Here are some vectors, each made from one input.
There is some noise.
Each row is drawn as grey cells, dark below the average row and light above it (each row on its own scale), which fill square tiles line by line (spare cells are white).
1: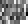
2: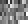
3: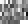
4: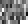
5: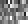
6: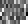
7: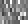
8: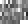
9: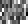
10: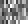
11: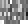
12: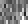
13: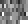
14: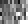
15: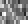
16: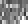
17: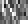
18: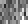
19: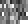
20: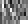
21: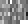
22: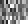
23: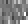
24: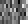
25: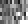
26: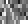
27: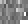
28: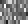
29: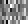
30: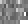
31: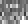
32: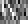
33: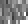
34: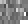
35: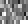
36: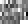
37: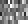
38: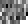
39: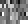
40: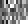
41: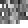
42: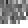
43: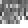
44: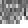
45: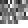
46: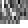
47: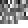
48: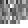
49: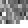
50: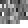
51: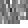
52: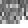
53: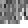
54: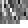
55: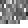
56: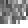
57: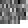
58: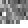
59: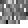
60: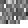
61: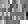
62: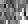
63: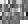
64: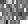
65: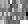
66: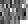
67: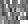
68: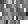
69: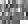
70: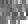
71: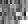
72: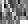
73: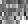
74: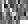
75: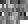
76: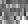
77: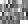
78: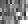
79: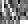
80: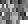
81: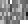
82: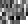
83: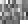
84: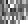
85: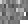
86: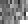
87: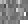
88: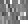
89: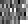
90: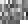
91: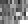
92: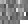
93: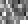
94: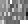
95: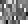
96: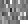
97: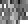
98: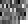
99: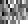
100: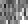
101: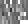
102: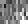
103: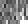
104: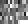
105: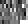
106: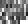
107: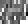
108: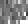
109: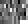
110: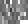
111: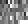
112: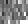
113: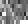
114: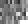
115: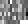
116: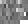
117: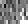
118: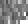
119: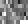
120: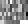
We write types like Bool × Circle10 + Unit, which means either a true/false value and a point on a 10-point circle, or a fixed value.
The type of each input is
Bool × Bool × Bool × Bool.
